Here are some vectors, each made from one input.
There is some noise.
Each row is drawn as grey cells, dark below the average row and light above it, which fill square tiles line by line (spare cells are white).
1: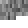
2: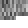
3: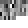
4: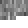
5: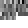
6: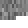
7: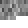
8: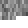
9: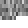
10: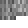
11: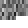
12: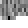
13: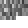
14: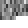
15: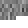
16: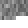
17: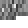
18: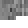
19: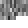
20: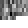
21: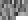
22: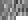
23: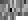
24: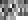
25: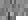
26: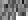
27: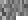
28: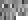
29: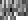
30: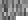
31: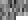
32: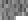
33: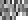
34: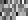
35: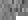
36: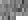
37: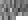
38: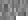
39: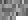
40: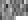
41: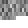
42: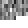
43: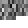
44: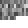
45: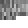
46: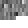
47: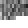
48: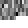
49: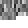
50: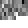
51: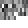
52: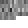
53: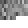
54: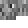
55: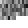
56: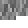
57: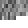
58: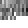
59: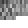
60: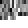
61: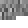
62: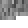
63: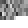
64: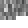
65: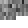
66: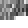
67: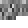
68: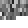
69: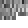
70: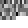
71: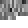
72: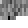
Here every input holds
a list of up to two points on a 5-point line.
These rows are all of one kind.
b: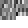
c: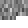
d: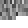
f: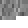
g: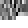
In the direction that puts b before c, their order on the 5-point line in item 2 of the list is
d, b, f, g, c.
